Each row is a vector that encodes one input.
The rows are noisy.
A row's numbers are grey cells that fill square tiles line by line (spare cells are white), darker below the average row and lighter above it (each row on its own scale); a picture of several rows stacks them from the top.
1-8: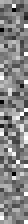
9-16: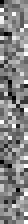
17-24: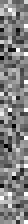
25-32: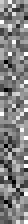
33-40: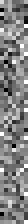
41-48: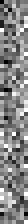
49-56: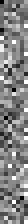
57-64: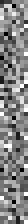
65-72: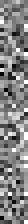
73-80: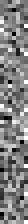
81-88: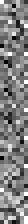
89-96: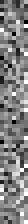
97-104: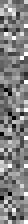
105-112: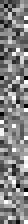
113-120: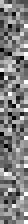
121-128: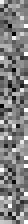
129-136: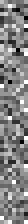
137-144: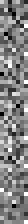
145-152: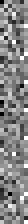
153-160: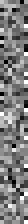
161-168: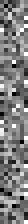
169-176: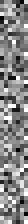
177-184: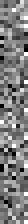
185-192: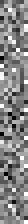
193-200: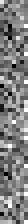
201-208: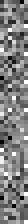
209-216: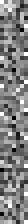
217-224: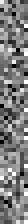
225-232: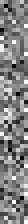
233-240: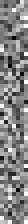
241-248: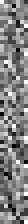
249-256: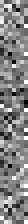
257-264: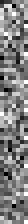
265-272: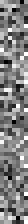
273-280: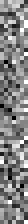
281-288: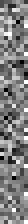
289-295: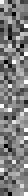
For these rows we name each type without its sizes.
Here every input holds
three true/false values, together with either a point on a circle, or a label.
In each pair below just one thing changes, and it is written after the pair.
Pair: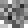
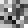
one of the three true/false values
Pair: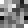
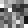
the label
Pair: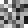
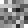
the label
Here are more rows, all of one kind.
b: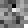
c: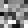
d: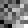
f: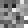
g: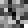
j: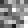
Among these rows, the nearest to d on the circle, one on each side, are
f and j.
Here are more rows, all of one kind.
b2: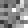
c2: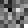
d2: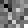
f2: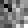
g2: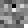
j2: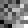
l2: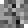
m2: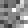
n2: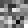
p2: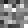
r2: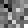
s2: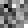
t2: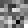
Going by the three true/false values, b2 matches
g2, m2 and p2.
